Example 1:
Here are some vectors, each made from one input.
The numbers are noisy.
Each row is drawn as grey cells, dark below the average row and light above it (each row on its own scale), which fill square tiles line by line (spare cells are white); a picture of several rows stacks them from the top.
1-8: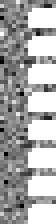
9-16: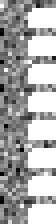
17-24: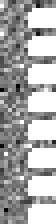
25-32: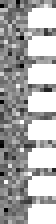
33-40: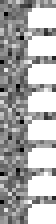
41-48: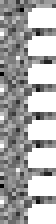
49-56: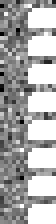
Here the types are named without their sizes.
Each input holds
either a fixed value, or three true/false values.
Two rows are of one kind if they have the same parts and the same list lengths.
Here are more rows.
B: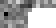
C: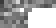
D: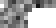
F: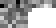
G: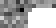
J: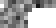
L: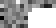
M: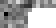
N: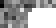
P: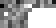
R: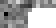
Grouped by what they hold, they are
B, C, F, G, L, M, N, P, R
D, J

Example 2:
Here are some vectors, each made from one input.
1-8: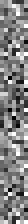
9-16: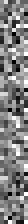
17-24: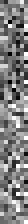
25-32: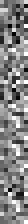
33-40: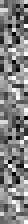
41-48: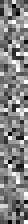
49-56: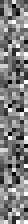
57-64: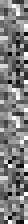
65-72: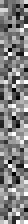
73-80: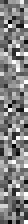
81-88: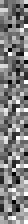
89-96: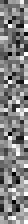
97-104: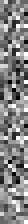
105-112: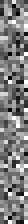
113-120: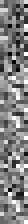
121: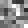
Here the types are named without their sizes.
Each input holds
a label.
